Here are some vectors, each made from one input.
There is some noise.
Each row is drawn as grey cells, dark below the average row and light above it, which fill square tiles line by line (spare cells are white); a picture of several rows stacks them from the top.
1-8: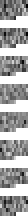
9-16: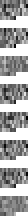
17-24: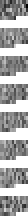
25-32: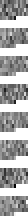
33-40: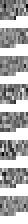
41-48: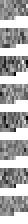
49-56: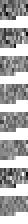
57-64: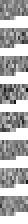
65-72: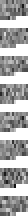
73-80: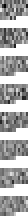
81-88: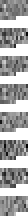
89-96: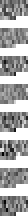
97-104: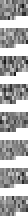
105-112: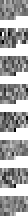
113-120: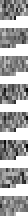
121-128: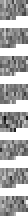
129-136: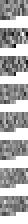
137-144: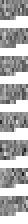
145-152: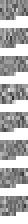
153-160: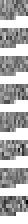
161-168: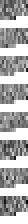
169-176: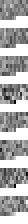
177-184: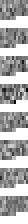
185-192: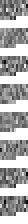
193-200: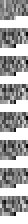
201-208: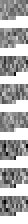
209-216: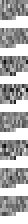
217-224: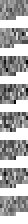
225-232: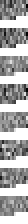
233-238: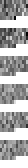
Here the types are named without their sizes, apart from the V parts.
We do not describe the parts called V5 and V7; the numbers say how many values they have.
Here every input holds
either a fixed value, or a point on each of two lines and a true/false value, or a value of V5 and a value of V7.
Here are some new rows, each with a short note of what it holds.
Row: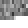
a point on each of two lines and a true/false value
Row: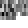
a fixed value
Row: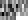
a fixed value
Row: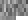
a point on each of two lines and a true/false value
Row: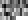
a value of V5 and a value of V7
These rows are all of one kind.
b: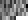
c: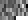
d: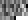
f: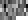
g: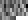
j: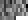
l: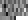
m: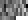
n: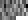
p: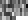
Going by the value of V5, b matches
f, g, n and p.
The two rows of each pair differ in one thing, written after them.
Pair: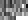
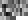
the value of V7
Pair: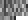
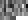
the value of V5
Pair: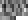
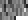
the value of V7
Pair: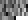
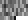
the value of V7
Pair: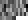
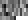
the value of V7
